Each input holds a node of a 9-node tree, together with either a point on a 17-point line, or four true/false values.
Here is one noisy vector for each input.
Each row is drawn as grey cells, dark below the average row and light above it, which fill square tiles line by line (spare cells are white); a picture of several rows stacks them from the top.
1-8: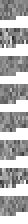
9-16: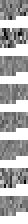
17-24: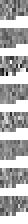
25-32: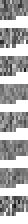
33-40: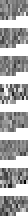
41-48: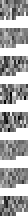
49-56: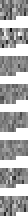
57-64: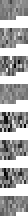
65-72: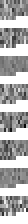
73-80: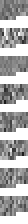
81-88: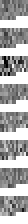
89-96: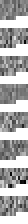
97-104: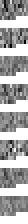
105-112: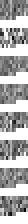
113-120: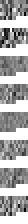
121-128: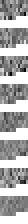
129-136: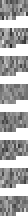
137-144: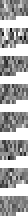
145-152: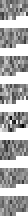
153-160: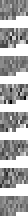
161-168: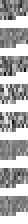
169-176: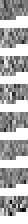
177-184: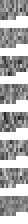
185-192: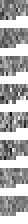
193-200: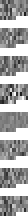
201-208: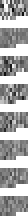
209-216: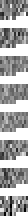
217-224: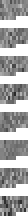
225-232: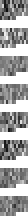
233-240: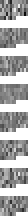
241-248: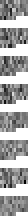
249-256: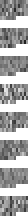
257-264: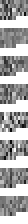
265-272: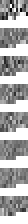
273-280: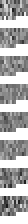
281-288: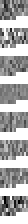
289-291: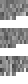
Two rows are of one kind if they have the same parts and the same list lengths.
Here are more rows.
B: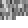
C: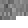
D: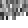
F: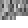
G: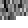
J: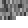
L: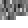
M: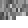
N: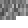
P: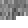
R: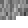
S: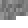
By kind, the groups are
B, C, D, M, N, R
F, G, J, L, P, S

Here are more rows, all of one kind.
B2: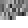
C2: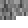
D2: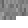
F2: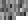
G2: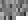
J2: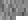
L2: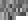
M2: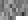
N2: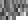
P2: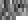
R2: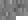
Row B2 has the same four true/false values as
L2, P2 and R2.
